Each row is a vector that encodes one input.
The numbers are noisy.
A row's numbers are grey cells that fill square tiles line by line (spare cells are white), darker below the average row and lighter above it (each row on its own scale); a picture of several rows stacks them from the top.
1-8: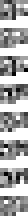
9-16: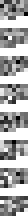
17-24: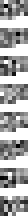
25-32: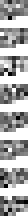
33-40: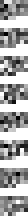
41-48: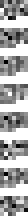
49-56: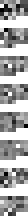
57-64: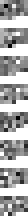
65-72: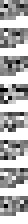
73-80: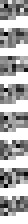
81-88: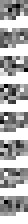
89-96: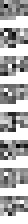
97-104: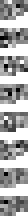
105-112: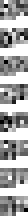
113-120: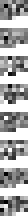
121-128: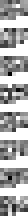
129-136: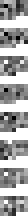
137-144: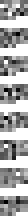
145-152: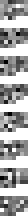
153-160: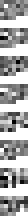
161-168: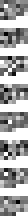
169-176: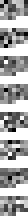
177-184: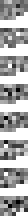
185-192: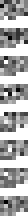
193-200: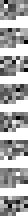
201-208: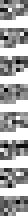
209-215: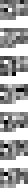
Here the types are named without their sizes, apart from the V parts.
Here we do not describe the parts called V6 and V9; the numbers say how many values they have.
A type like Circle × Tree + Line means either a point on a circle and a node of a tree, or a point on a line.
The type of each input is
Line × (Line + V9) × V6.
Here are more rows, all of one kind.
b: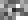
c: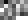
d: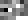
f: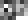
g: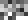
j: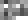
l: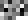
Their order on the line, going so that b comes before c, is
d, b, j, l, c, g, f.
